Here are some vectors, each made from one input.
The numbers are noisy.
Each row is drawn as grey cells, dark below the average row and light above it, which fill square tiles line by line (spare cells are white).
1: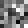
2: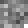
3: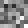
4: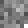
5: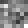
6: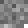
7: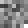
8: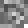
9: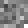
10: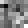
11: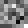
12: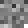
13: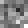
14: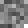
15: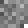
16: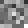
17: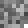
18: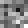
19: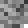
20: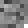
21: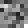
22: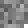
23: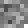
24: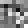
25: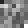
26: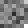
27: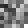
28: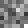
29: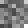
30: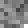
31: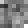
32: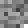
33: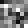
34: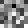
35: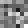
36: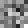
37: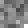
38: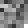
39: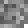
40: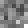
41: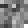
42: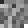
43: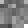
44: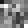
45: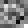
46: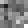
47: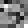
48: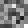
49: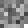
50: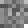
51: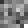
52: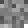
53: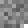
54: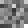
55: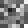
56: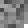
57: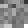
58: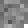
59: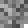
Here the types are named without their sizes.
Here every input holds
either a point on a line, or a node of a tree.
